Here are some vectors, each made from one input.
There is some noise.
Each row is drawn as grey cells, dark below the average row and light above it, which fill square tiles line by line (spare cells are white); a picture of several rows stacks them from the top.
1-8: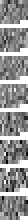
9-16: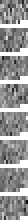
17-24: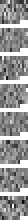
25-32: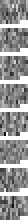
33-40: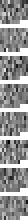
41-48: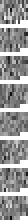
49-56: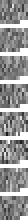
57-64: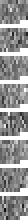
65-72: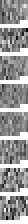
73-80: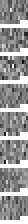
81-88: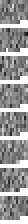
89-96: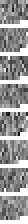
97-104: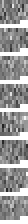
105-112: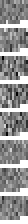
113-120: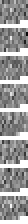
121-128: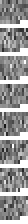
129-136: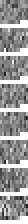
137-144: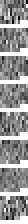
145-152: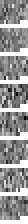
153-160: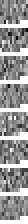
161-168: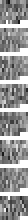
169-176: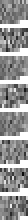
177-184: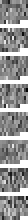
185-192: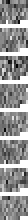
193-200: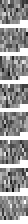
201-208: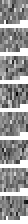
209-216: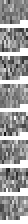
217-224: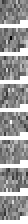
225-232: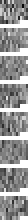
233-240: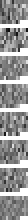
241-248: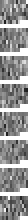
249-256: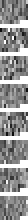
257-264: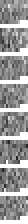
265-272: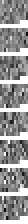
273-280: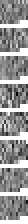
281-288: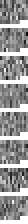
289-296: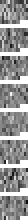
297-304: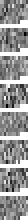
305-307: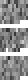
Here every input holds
either a point on an 11-point line and a point on a 14-point line, or a node of a 7-node tree.
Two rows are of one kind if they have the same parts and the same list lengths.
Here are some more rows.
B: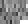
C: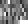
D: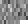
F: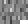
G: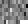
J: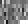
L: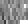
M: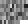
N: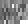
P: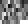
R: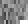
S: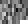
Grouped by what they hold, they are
B, D, F, G, J, L, M, N, R
C, P, S

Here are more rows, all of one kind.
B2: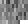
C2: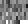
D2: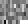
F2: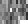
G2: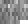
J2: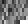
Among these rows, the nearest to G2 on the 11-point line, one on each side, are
C2 and D2.
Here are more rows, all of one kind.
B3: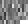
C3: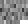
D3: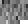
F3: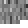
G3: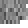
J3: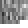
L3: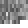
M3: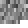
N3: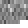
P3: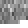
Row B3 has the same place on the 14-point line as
G3 and L3.
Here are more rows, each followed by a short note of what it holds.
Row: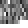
a node of a 7-node tree
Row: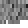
a point on an 11-point line and a point on a 14-point line
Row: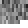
a point on an 11-point line and a point on a 14-point line
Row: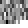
a node of a 7-node tree
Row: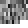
a node of a 7-node tree
